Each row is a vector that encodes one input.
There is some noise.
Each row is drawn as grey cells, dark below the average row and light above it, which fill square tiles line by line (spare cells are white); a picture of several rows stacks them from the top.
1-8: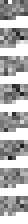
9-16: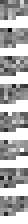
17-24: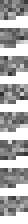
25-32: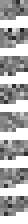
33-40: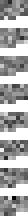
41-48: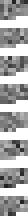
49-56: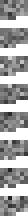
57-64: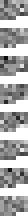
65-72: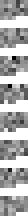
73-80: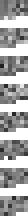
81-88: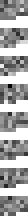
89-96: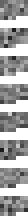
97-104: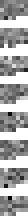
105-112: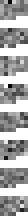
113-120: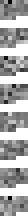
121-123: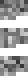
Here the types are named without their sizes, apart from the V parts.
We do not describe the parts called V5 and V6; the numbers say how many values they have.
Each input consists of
a point on a line, a true/false value, a value of V5 and a value of V6.
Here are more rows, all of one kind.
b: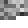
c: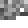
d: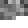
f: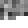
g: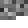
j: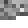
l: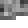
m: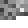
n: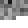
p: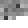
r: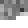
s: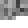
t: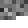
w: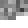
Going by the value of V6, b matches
c, j, m and p.
